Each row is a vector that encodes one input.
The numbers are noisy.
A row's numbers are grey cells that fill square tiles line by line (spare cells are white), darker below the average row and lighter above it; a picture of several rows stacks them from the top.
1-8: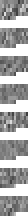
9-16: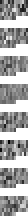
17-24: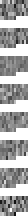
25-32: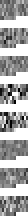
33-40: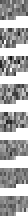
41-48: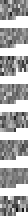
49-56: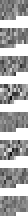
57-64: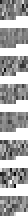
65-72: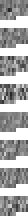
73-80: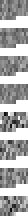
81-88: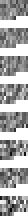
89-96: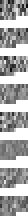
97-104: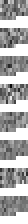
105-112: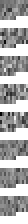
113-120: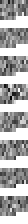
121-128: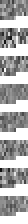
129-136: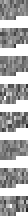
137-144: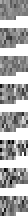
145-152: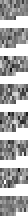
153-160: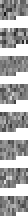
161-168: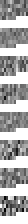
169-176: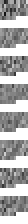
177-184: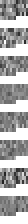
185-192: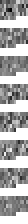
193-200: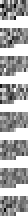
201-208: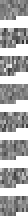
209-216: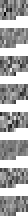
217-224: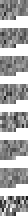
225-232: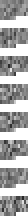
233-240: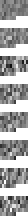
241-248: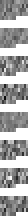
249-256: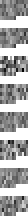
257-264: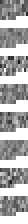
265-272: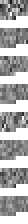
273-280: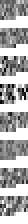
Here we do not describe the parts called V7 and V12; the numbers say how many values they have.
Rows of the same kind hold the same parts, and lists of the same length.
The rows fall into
3 kinds.
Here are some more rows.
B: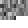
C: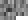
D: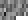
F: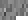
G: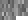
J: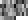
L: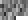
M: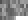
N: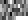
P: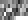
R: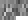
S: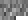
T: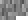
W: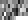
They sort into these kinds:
B, T
C, D, F, M, S, W
G, J, L, N, P, R

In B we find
a value of V7 and a value of V12.
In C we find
four true/false values.
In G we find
a point on a 9-point circle, a value of V7 and a value of V12.
